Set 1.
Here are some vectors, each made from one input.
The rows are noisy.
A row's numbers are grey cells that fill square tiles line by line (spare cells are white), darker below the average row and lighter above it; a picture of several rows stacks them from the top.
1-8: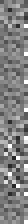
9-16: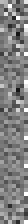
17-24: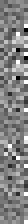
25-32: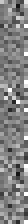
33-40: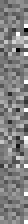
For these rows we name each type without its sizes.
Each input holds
a point on a line.
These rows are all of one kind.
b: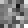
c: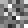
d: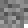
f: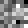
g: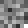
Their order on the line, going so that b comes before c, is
f, g, d, b, c.
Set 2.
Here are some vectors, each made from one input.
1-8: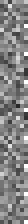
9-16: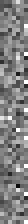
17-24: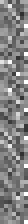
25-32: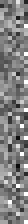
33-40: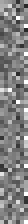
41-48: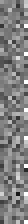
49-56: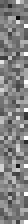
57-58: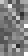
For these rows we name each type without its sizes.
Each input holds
a point on each of two lines.
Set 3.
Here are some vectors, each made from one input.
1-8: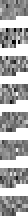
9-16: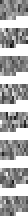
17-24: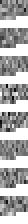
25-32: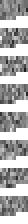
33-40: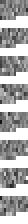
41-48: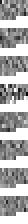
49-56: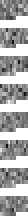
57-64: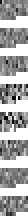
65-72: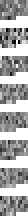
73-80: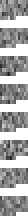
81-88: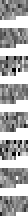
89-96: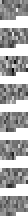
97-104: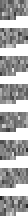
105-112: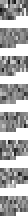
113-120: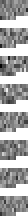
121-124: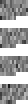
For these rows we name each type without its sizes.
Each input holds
either a fixed value, or four true/false values.
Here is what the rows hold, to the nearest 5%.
About 5% of them hold a fixed value. The rest hold four true/false values.
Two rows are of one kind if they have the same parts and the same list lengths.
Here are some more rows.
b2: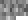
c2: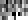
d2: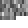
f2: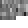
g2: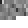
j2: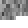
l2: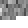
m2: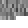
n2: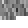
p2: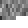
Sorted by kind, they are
b2, d2, f2, g2, j2, l2, m2, n2, p2
c2

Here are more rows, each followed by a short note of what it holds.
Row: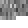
four true/false values
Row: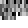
a fixed value
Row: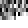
a fixed value
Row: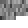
four true/false values
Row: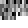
a fixed value
